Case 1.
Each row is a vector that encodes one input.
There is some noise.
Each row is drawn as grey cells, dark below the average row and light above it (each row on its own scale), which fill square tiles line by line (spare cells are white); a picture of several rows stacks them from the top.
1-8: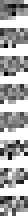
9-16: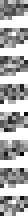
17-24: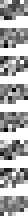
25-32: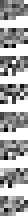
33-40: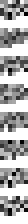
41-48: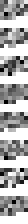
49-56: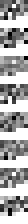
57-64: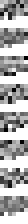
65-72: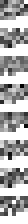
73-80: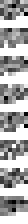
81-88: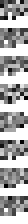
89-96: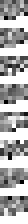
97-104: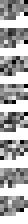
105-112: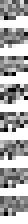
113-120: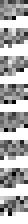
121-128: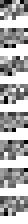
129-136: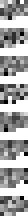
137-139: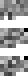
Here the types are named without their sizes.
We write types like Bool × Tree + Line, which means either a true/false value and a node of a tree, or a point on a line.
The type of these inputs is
Bool × Bool × Bool × Bool.
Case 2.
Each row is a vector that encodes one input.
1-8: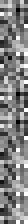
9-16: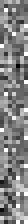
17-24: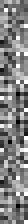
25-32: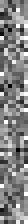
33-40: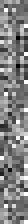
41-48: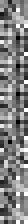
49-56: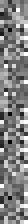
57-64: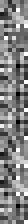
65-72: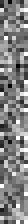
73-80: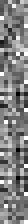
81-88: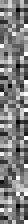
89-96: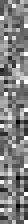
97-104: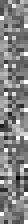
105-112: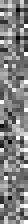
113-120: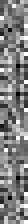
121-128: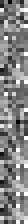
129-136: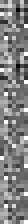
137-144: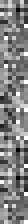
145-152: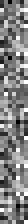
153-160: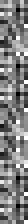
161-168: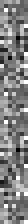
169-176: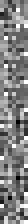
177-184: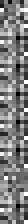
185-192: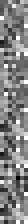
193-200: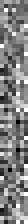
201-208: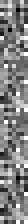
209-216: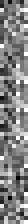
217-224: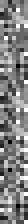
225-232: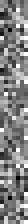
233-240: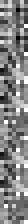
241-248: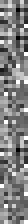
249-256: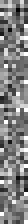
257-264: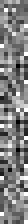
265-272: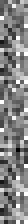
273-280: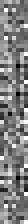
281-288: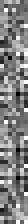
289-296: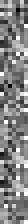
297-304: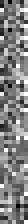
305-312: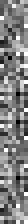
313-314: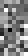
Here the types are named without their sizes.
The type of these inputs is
Label.
